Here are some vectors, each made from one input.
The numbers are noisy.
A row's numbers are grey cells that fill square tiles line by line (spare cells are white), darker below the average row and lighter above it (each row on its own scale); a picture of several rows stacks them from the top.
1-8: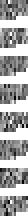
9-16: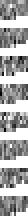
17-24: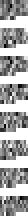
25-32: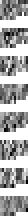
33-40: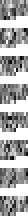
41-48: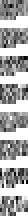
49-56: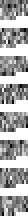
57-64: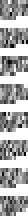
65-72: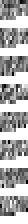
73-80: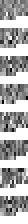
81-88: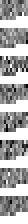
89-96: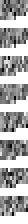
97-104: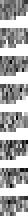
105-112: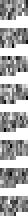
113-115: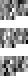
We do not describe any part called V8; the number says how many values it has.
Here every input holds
a value of V8, together with either one of 7 labels, or a point on a 6-point line.
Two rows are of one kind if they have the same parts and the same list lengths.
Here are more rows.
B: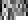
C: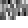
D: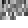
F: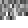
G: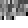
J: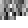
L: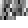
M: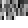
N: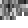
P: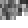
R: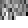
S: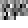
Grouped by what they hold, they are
B, C, D, F, R
G, J, L, M, N, P, S

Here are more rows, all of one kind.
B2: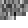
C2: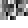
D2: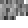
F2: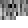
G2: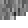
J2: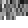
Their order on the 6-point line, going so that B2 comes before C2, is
D2, G2, J2, F2, B2, C2.
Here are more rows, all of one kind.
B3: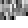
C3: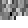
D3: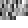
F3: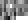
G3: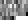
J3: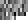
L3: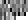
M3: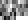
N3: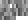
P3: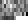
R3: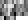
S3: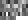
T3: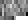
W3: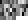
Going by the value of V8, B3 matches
G3, P3 and T3.
